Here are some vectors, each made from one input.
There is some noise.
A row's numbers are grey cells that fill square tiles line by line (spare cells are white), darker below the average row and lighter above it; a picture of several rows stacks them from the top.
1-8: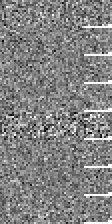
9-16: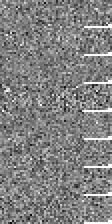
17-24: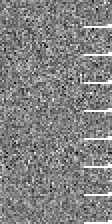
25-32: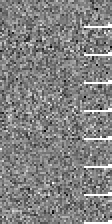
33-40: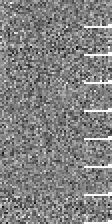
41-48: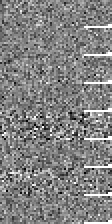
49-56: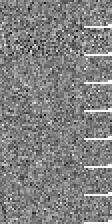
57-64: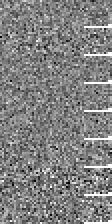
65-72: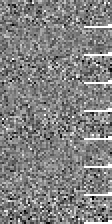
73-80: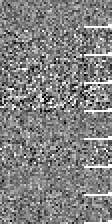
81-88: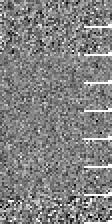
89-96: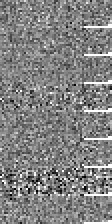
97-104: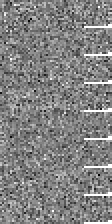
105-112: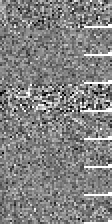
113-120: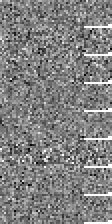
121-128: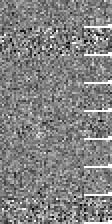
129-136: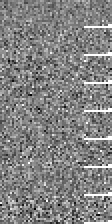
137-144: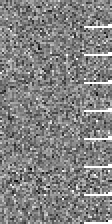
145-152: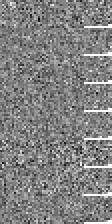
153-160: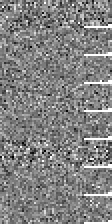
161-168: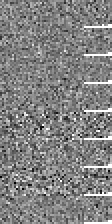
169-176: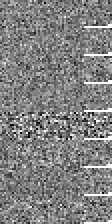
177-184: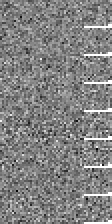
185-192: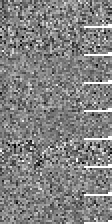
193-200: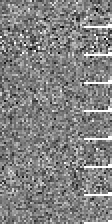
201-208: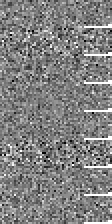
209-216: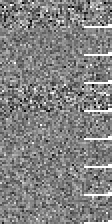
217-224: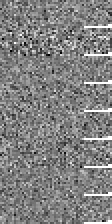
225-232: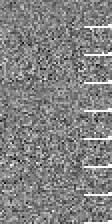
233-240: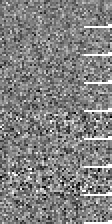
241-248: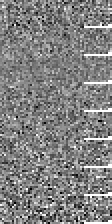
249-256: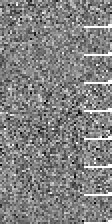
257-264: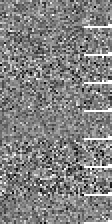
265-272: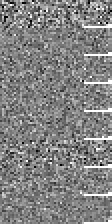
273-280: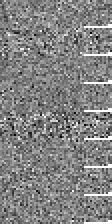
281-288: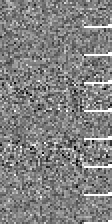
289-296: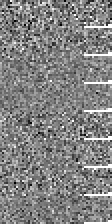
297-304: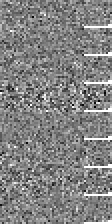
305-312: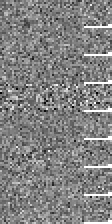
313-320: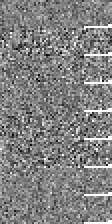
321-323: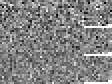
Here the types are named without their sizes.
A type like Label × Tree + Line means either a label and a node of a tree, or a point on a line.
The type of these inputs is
((Bool × Bool × Bool × Bool + Unit) × Line × Tree + Circle) × Circle.
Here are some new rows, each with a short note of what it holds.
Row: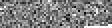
a point on each of two circles
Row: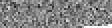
a point on a circle, a point on a line and a node of a tree
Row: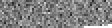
a point on a circle, a point on a line and a node of a tree
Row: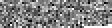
a point on each of two circles
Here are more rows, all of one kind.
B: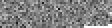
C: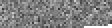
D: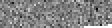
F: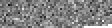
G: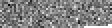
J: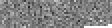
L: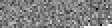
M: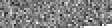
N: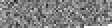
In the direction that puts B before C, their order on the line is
N, F, D, B, L, G, M, J, C.
